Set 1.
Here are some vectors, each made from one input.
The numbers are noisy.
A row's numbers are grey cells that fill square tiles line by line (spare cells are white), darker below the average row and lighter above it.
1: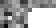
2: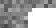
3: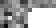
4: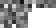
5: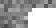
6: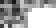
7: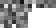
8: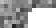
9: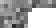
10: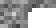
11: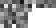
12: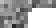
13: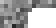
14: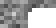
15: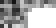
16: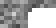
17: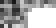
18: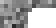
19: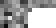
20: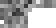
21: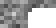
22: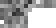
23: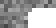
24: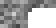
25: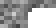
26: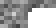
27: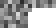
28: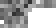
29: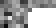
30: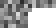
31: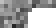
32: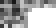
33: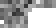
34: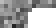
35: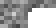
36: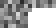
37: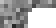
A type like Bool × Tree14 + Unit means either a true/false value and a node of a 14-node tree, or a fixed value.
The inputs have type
Tree8.
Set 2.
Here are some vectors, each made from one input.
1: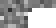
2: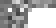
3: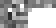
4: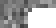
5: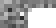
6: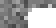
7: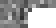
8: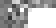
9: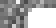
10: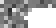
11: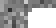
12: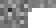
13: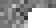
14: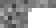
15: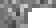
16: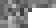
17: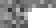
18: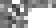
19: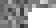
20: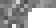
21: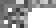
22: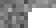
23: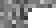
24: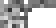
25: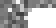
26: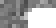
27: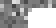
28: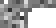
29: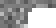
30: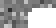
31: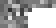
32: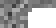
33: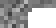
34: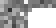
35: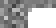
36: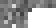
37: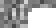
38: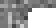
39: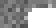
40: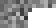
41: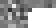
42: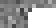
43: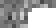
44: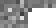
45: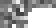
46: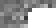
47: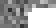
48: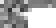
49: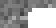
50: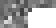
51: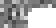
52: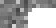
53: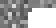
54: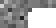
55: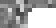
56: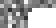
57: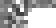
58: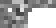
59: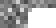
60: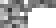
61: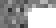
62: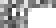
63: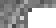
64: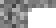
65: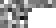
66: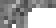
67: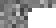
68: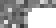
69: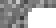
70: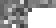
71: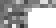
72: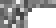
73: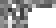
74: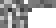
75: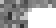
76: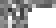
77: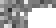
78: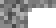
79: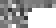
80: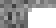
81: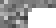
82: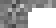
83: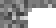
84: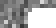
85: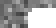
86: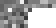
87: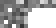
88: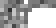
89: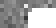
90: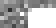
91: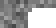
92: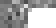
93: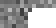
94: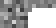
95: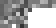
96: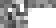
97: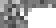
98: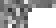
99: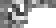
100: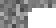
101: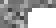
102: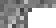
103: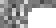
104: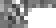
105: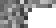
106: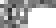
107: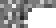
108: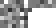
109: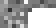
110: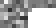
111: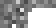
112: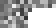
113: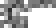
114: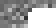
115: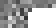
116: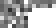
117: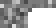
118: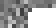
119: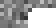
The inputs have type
Bool × Bool × Bool × Bool × Bool.
